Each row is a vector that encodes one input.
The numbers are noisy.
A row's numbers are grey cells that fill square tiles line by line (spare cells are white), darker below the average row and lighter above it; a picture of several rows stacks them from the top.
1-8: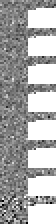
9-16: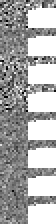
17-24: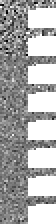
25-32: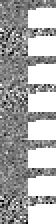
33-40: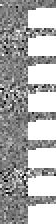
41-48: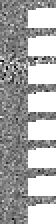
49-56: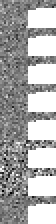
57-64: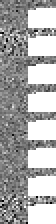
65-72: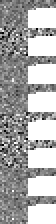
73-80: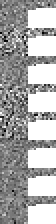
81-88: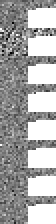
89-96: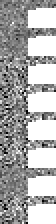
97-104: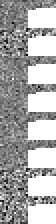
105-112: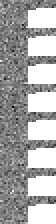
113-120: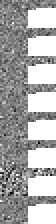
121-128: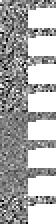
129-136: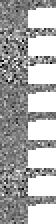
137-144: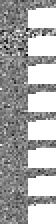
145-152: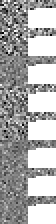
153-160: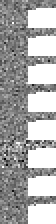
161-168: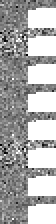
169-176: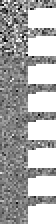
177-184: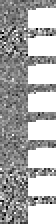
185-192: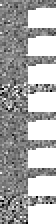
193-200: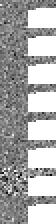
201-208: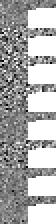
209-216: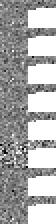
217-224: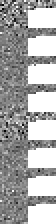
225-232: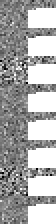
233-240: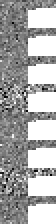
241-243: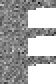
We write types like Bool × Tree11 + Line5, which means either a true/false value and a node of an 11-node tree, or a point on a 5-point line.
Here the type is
Line15 + Line19 × (Tree7 + Unit).
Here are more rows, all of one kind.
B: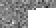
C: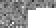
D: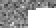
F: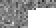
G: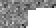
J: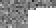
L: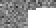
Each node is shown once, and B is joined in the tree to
F and J.
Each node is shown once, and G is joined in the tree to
C and J.
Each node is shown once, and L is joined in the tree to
D.
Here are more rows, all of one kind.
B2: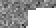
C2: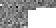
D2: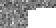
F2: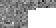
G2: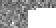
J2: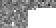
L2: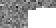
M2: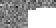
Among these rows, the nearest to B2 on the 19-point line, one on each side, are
D2 and F2.
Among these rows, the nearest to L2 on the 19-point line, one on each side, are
C2 and M2.
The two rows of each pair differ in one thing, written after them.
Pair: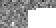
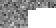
the node of the tree
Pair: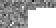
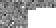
the node of the tree
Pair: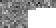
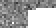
the place on the 19-point line
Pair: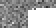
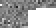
the node of the tree
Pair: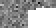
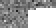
the place on the 19-point line
